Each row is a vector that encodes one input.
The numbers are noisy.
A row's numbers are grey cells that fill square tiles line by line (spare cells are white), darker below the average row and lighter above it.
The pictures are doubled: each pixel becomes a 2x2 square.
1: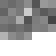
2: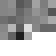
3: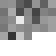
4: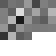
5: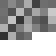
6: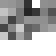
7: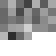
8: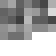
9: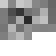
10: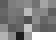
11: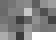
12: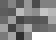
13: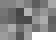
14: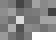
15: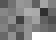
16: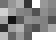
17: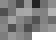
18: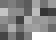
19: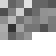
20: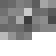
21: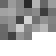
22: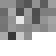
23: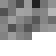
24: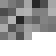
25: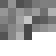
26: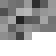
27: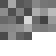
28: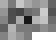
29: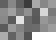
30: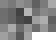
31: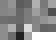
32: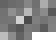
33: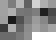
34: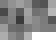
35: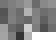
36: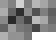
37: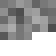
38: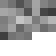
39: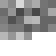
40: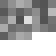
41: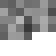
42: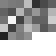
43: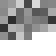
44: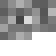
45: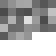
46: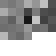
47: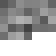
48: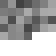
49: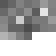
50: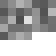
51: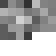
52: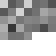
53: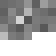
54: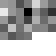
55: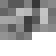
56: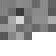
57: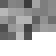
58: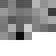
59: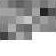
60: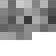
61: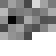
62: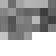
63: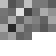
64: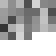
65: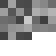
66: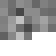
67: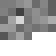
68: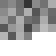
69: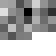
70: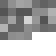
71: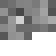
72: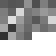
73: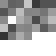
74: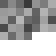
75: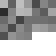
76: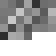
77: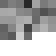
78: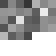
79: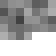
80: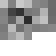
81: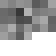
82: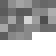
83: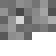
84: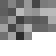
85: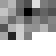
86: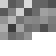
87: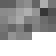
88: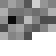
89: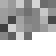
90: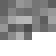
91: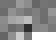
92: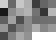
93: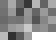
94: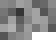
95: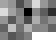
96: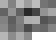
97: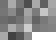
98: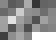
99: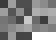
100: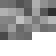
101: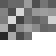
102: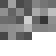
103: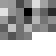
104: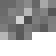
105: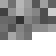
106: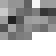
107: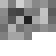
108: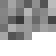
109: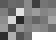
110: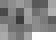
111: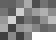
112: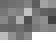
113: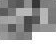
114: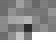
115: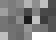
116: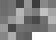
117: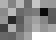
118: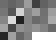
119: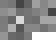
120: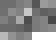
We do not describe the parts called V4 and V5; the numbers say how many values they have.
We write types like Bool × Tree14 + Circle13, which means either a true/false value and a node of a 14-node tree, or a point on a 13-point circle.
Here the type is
(Bool × Bool × Bool + V5) × (Line6 + V4).
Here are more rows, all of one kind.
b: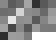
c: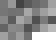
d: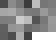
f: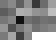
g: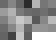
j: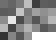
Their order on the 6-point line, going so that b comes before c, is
j, b, f, c, d, g.
